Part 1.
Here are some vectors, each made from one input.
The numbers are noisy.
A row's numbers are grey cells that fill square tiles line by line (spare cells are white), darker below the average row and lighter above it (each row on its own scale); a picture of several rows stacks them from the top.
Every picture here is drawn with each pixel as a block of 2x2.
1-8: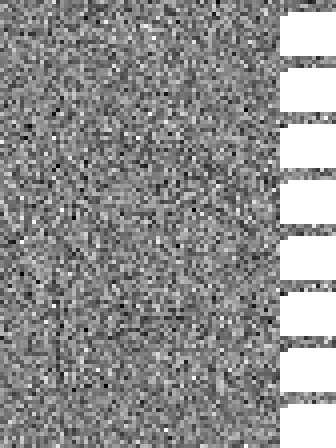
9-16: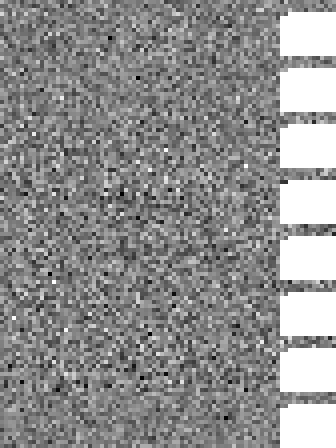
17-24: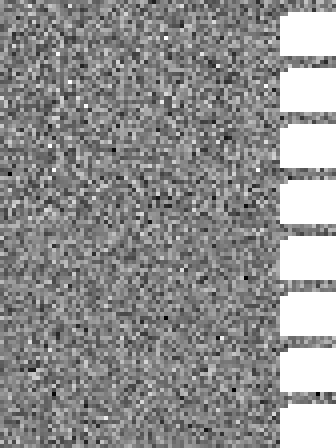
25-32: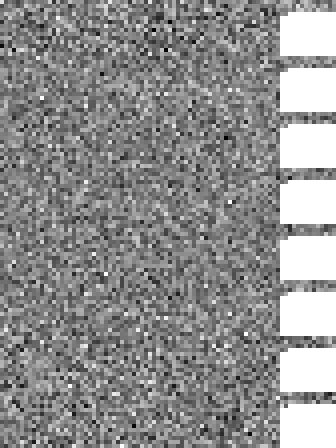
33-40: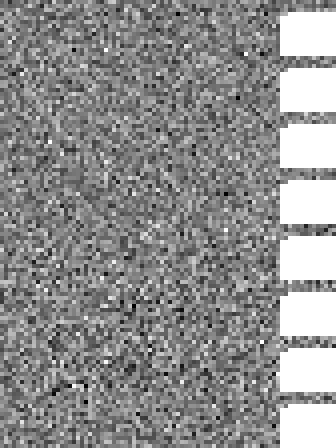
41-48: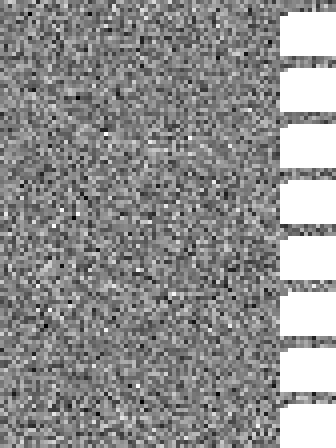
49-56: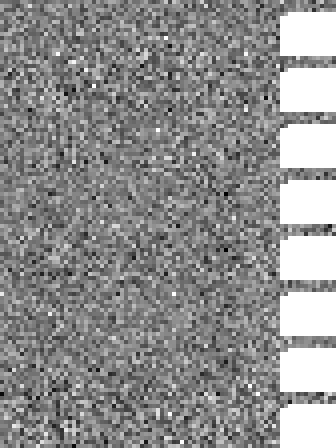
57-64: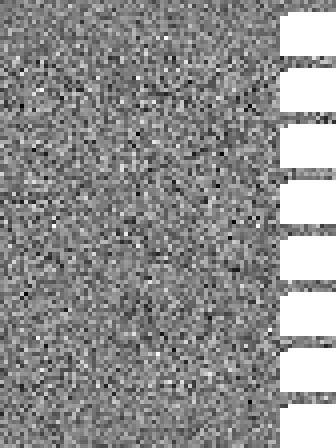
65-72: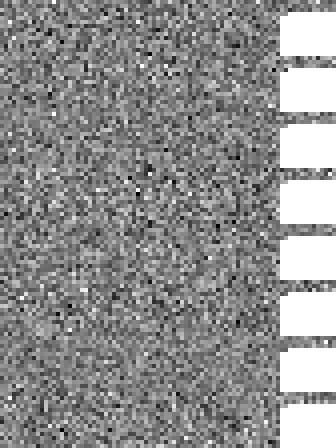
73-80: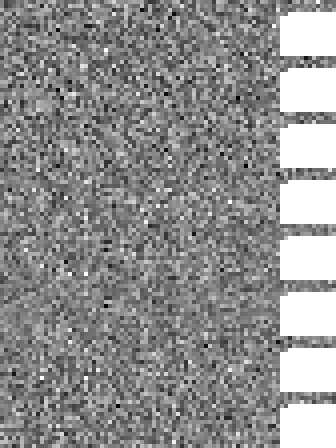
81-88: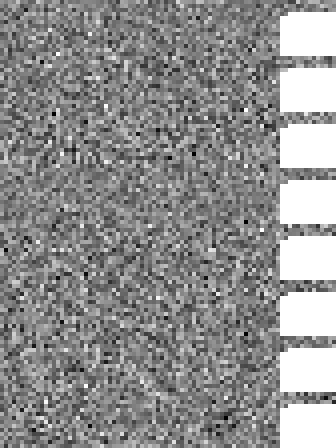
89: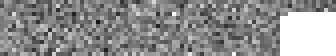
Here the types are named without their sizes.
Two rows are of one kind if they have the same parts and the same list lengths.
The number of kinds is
2.
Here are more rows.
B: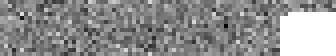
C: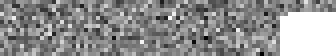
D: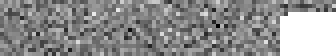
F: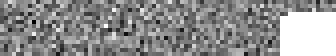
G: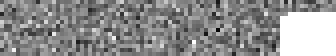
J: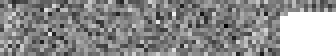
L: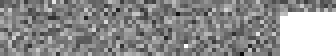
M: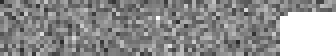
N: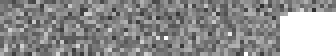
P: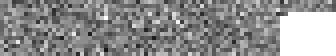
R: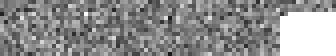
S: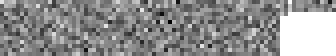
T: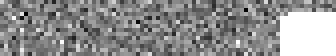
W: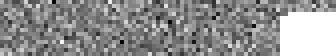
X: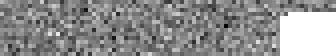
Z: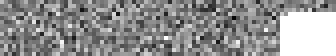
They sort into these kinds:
B, C, D, F, J, P, S, T, W, X, Z
G, L, M, N, R

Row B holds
a point on each of two lines.
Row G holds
a label and a point on a line.
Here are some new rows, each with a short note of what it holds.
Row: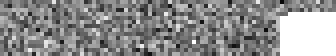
a label and a point on a line
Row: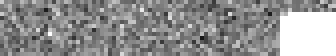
a point on each of two lines
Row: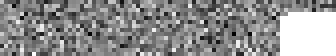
a point on each of two lines
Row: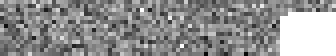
a point on each of two lines
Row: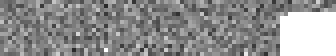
a label and a point on a line
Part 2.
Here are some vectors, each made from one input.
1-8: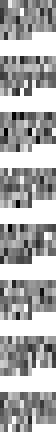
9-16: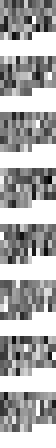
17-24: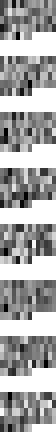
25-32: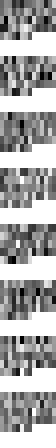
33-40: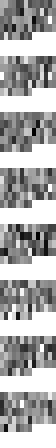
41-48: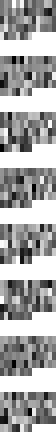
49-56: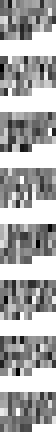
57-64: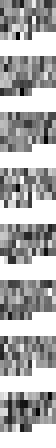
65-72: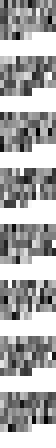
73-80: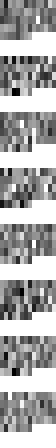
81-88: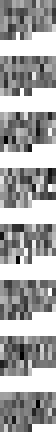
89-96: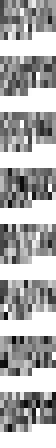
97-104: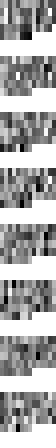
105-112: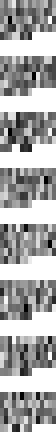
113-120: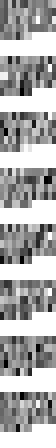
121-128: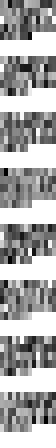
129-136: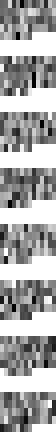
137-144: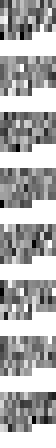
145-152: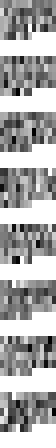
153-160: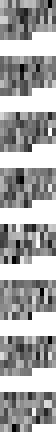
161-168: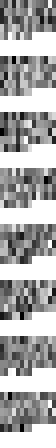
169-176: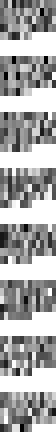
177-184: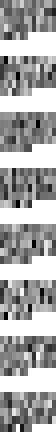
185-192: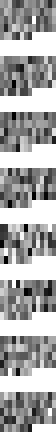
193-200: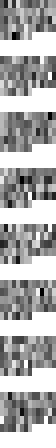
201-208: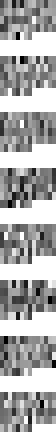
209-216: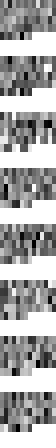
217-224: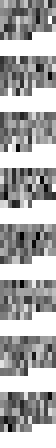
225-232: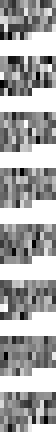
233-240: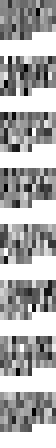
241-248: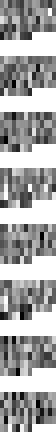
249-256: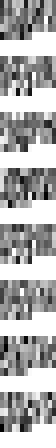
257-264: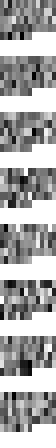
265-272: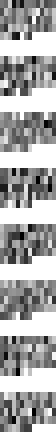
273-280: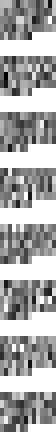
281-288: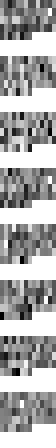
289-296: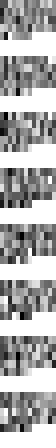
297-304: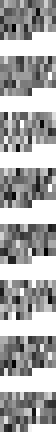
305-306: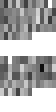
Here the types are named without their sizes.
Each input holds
two labels, together with either a fixed value, or a node of a tree.
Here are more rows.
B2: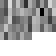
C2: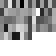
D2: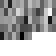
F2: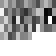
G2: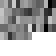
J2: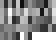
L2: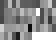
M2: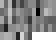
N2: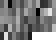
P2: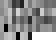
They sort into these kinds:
B2, C2, J2, L2, M2, P2
D2, F2, G2, N2

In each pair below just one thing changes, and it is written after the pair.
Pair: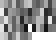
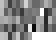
one of the two labels
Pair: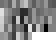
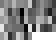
one of the two labels
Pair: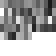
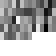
one of the two labels
